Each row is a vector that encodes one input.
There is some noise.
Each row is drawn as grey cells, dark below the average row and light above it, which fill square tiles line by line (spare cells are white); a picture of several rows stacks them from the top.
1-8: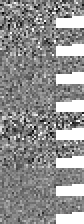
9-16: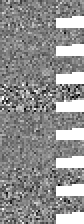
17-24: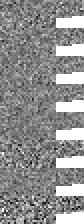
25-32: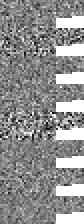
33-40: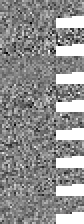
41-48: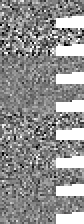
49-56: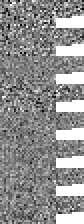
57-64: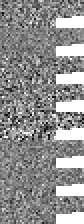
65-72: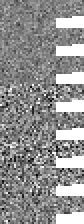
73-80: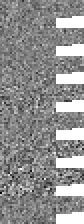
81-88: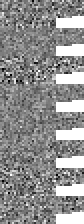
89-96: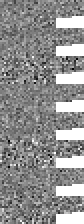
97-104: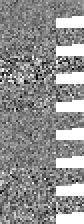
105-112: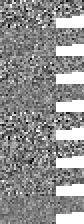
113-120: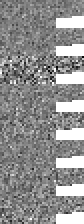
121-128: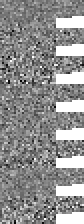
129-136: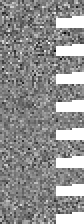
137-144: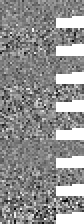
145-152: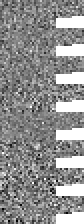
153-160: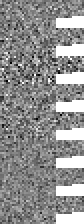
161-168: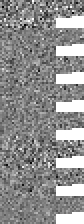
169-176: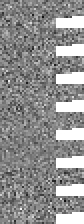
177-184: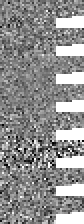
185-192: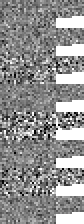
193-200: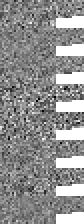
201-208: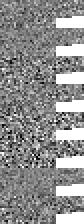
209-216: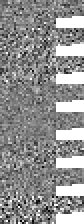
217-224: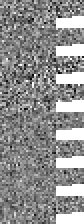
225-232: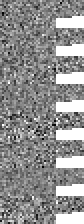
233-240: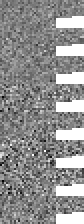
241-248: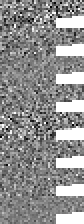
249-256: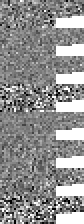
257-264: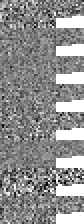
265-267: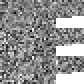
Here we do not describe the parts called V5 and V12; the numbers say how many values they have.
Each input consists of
either a point on a 9-point circle, or four true/false values, a value of V5 and a value of V12.
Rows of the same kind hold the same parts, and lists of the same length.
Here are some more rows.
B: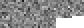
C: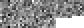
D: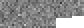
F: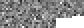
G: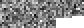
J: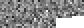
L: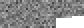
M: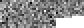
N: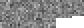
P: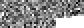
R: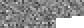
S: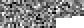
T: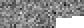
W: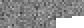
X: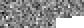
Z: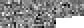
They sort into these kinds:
B, D, F, J, L, N, R, S, T, W, X, Z
C, G, M, P

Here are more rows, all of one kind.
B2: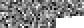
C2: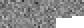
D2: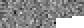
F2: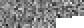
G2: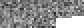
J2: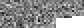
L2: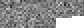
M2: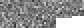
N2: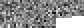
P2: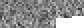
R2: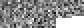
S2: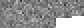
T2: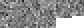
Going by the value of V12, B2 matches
C2, G2, L2 and R2.
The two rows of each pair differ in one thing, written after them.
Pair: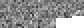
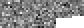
the value of V5
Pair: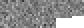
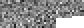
one of the four true/false values
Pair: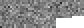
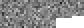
the value of V12
